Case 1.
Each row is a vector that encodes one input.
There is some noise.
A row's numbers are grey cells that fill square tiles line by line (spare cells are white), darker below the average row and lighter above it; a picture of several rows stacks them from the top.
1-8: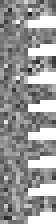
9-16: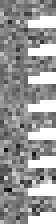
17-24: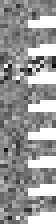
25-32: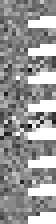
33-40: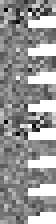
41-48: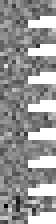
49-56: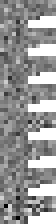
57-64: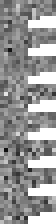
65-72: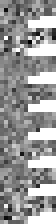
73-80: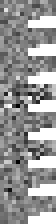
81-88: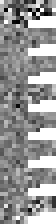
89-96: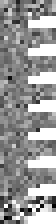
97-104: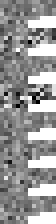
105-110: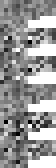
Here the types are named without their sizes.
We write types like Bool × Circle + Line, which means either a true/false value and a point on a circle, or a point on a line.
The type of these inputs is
(Circle + Unit) × Label.
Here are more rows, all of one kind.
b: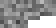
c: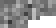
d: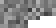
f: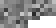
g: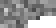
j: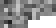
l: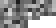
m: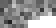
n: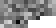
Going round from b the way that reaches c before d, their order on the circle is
b, l, c, n, g, m, f, j, d.
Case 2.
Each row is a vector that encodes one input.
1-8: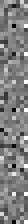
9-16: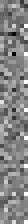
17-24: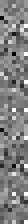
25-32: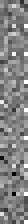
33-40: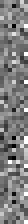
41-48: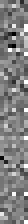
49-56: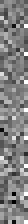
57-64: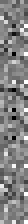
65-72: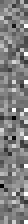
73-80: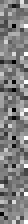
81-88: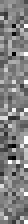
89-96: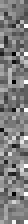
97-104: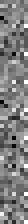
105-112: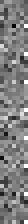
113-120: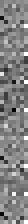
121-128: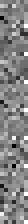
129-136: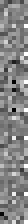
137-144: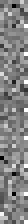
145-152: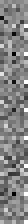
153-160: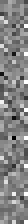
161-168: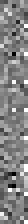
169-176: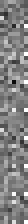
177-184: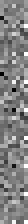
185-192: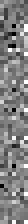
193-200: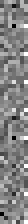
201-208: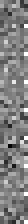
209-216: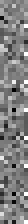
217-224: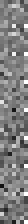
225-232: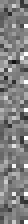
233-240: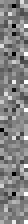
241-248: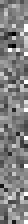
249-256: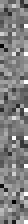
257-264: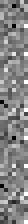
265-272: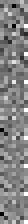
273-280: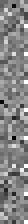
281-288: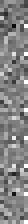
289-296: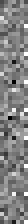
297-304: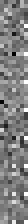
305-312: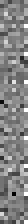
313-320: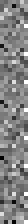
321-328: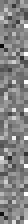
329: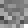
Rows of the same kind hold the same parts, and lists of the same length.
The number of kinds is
3.
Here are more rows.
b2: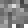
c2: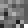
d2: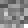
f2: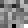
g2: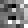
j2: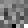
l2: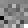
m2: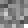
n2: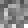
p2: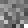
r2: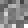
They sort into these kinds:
b2, d2, l2, m2, n2, r2
c2, f2, j2, p2
g2

